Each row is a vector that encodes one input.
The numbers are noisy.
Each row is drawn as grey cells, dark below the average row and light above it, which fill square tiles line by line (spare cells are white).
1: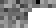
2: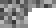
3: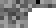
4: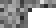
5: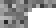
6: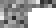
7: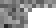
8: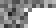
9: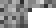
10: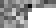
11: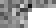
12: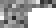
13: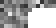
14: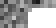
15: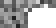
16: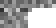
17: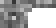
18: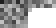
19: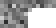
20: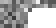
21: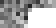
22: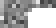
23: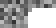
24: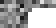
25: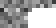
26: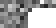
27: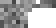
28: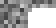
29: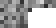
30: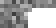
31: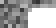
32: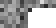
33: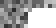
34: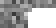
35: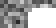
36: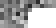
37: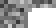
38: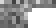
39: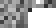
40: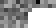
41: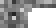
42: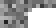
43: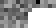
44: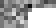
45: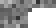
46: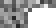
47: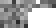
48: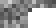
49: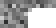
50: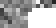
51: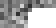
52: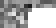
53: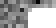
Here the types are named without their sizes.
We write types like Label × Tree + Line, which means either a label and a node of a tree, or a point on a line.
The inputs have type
Label × Line.
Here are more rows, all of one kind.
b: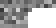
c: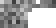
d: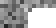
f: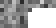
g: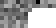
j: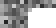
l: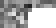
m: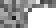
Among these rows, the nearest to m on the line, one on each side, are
c and l.
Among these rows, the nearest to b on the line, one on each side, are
f and j.
